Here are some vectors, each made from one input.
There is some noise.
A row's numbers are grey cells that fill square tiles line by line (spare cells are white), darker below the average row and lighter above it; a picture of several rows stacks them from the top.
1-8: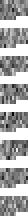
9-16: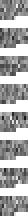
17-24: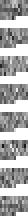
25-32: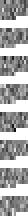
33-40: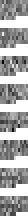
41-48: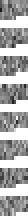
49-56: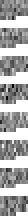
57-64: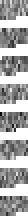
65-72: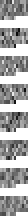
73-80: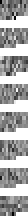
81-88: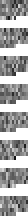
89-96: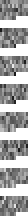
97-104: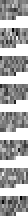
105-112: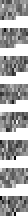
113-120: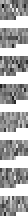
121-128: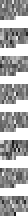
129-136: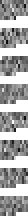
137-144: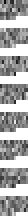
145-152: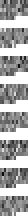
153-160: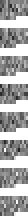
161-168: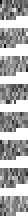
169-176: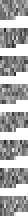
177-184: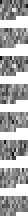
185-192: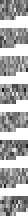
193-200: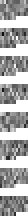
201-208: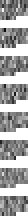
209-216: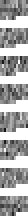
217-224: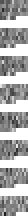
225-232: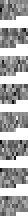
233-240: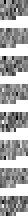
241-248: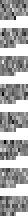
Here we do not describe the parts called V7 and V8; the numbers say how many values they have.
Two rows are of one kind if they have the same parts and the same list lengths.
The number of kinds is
2.
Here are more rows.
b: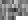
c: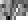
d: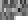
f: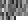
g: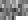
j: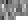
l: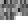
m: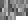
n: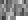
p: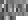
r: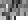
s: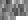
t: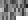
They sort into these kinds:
b, g, j, m, n, p, s
c, d, f, l, r, t

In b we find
a value of V7 and a value of V8.
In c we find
a point on a 5-point line, a true/false value and a value of V7.
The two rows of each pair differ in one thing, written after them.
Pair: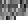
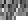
the place on the 5-point line
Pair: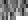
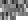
the true/false value
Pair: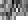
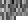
the value of V7
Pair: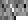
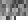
the value of V7
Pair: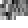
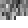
the place on the 5-point line
